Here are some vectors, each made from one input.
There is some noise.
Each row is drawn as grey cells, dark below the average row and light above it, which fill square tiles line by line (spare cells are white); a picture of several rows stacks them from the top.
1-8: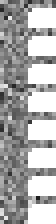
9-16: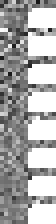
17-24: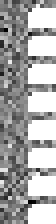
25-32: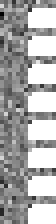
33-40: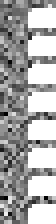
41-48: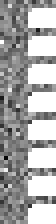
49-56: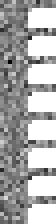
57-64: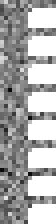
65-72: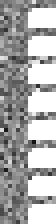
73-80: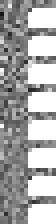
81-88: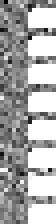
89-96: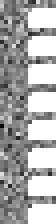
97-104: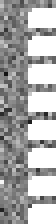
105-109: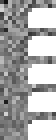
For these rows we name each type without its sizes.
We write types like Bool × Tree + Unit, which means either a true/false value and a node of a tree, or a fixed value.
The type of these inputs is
Circle × List(Line).
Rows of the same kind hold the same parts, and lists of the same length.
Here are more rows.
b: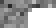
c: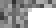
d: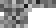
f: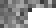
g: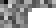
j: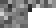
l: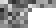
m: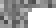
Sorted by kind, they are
b, j
c, g, l, m
d, f

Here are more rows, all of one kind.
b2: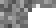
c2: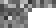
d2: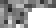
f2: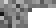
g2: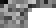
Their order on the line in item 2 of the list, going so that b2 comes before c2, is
f2, b2, c2, g2, d2.
